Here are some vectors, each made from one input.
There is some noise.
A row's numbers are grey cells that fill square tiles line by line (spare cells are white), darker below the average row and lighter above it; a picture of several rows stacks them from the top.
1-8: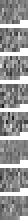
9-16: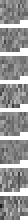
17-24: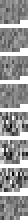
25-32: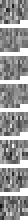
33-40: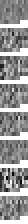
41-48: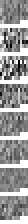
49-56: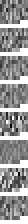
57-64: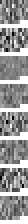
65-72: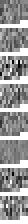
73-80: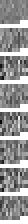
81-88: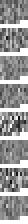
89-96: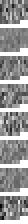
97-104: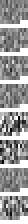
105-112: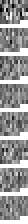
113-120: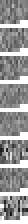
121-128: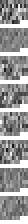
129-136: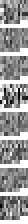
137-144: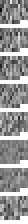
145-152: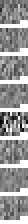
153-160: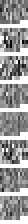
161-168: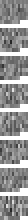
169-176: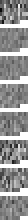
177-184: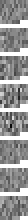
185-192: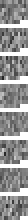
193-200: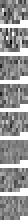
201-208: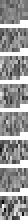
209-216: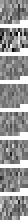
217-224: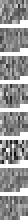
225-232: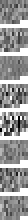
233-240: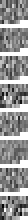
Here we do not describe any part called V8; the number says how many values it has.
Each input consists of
three labels (each one of 5) and a value of V8, together with either a fixed value, or four true/false values.
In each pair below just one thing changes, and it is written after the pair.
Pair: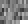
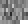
one of the four true/false values
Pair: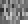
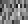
one of the three labels
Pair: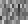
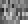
the value of V8
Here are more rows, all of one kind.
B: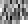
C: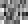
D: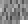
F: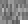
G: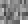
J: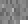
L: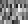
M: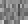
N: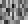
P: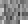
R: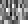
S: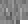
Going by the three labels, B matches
D, F, L and R.
